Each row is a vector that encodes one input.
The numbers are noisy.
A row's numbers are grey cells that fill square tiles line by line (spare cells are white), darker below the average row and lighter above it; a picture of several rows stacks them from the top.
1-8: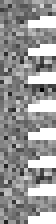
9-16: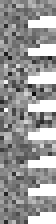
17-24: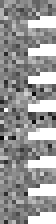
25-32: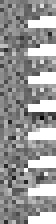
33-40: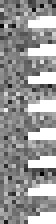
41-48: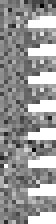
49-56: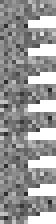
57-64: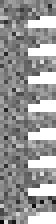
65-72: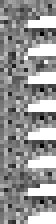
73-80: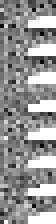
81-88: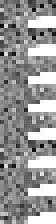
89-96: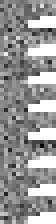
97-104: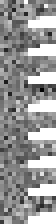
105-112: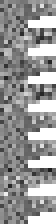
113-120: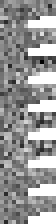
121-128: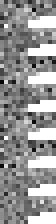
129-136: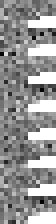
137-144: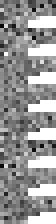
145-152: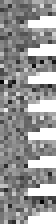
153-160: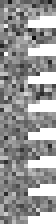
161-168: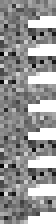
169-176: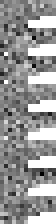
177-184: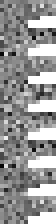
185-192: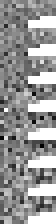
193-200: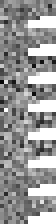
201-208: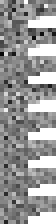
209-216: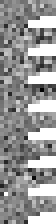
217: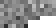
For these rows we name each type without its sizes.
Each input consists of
either a point on a circle, or a point on a line.
